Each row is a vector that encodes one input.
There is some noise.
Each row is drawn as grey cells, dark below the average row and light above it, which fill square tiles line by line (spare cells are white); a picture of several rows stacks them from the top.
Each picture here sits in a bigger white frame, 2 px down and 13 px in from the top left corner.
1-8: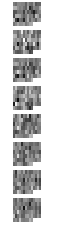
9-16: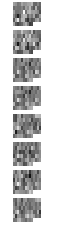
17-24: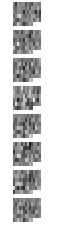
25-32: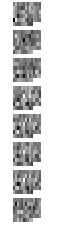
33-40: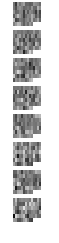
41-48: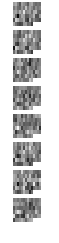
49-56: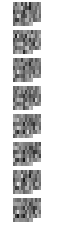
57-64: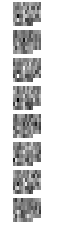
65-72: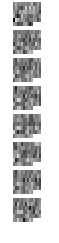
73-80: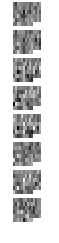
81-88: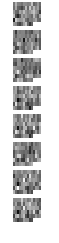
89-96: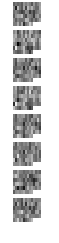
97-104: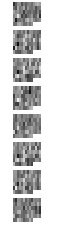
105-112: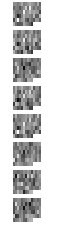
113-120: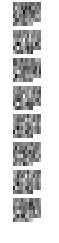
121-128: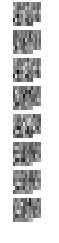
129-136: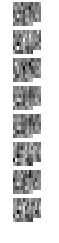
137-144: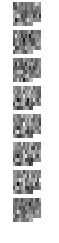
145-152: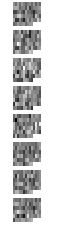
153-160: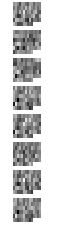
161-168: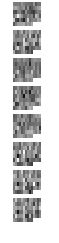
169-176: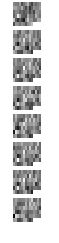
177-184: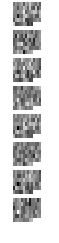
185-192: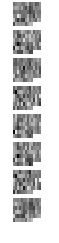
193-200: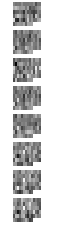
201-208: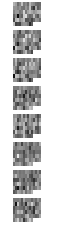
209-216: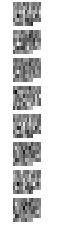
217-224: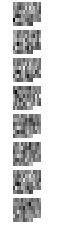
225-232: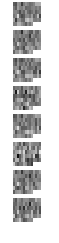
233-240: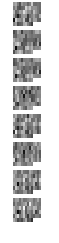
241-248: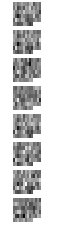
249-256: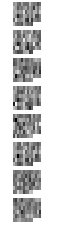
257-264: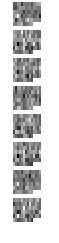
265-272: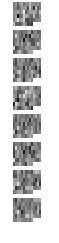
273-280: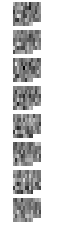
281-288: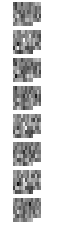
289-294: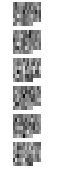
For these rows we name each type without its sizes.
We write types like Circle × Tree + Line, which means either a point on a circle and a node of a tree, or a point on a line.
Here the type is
Bool × Circle + Tree + Unit.
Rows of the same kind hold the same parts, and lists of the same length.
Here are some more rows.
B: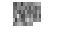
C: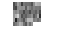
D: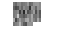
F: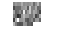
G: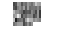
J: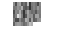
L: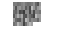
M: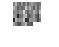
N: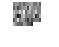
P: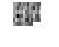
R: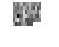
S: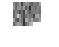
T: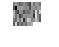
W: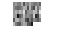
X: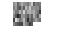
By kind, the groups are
B, C, D, G, J, L, S
F, M, N, P, R, W, X
T

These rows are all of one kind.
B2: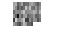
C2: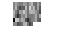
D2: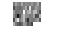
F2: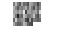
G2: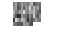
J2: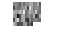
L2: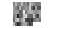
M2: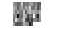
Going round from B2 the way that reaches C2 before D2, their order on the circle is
B2, C2, G2, M2, L2, D2, J2, F2.
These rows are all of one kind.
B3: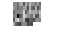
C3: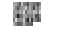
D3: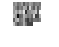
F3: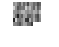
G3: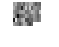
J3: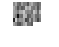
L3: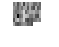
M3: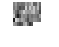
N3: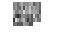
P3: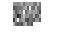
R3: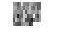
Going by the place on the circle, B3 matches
L3 and P3.
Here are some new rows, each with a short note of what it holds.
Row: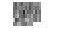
a node of a tree
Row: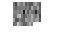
a node of a tree
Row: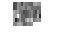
a node of a tree
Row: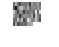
a fixed value
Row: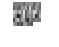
a point on a circle and a true/false value
